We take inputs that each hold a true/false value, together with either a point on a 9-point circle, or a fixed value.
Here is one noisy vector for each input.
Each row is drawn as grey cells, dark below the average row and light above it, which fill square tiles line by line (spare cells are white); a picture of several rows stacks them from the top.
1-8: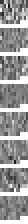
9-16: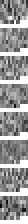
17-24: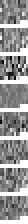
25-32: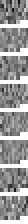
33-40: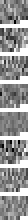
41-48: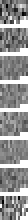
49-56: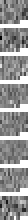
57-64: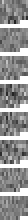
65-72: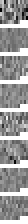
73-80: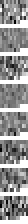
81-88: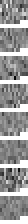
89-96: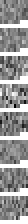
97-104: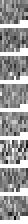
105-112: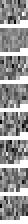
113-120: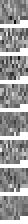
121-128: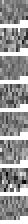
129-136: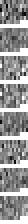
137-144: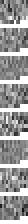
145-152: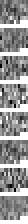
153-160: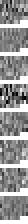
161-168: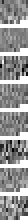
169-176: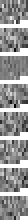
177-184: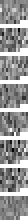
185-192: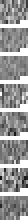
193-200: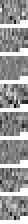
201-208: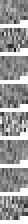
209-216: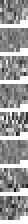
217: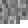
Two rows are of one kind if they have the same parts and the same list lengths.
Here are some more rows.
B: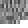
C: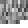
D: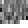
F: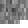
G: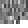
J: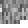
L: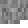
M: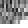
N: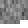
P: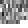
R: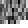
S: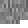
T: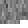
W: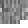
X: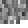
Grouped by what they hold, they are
B, C, D, F, G, J, L, M, P, S, T, W, X
N, R

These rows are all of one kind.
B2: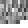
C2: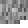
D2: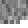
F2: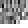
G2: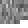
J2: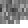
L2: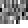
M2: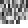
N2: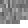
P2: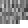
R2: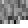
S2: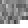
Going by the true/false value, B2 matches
C2, D2 and F2.
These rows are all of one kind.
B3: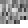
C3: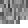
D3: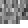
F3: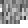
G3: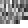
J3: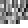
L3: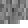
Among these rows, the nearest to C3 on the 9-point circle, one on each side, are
D3 and J3.
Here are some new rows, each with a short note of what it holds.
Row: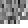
a point on a 9-point circle and a true/false value
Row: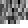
a true/false value
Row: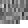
a true/false value
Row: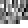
a true/false value
